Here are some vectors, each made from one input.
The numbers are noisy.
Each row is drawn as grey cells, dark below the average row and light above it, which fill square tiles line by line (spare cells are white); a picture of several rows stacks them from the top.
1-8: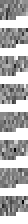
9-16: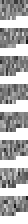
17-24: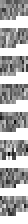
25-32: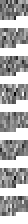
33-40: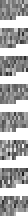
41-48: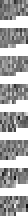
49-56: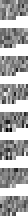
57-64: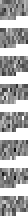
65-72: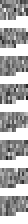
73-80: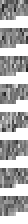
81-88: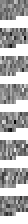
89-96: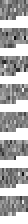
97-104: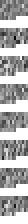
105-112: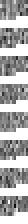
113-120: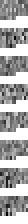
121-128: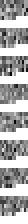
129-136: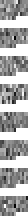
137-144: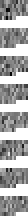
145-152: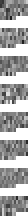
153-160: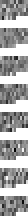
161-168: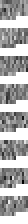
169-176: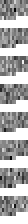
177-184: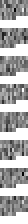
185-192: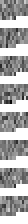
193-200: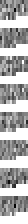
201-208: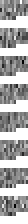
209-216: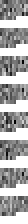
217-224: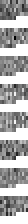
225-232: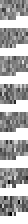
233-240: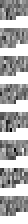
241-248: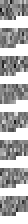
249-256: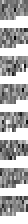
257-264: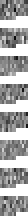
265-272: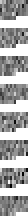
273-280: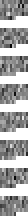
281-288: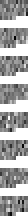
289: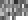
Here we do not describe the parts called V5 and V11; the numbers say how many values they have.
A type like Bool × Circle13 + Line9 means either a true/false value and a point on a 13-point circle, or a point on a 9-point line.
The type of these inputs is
(Circle8 + Unit) × Tree7 × Tree9 × V5 × V11.
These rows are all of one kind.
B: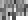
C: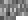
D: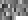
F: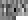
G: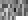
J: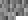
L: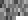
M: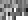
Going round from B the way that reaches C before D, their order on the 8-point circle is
B, F, J, M, C, G, D, L.
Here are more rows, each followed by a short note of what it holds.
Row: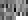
a point on an 8-point circle, a node of a 7-node tree, a node of a 9-node tree, a value of V5 and a value of V11
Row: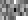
a node of a 7-node tree, a node of a 9-node tree, a value of V5 and a value of V11
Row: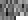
a point on an 8-point circle, a node of a 7-node tree, a node of a 9-node tree, a value of V5 and a value of V11
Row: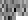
a node of a 7-node tree, a node of a 9-node tree, a value of V5 and a value of V11
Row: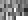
a point on an 8-point circle, a node of a 7-node tree, a node of a 9-node tree, a value of V5 and a value of V11
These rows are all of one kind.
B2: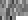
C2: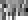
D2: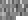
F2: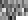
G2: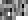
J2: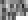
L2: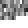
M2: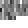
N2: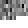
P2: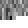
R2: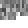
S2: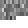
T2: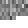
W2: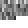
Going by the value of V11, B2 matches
D2, M2 and S2.
